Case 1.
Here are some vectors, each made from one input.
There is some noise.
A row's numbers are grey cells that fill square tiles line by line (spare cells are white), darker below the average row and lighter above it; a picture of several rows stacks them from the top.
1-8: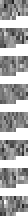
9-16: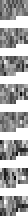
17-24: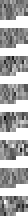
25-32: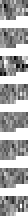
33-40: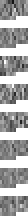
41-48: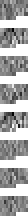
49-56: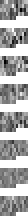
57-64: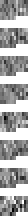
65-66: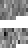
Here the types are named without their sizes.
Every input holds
either a label, or a point on a line.
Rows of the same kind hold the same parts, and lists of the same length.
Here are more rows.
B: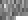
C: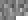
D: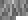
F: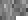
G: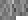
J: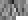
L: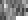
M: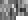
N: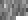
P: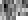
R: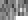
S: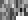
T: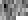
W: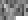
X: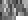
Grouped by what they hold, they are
B, C, D, F, G, L, N, R, W
J, M, P, S, T, X

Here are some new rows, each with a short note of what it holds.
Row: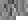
a point on a line
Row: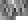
a label
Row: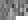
a label
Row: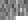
a label
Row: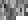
a point on a line
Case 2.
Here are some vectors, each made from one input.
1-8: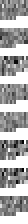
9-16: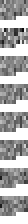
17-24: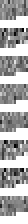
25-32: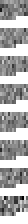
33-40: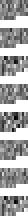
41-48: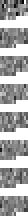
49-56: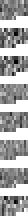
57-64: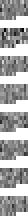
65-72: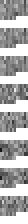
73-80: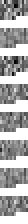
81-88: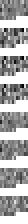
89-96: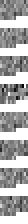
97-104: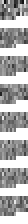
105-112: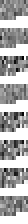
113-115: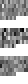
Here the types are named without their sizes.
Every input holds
either a label, or a point on a line.
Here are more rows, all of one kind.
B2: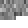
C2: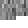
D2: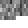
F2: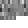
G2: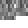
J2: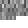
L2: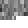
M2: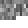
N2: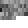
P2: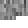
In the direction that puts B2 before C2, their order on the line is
G2, D2, M2, B2, P2, C2, J2, F2, L2, N2.
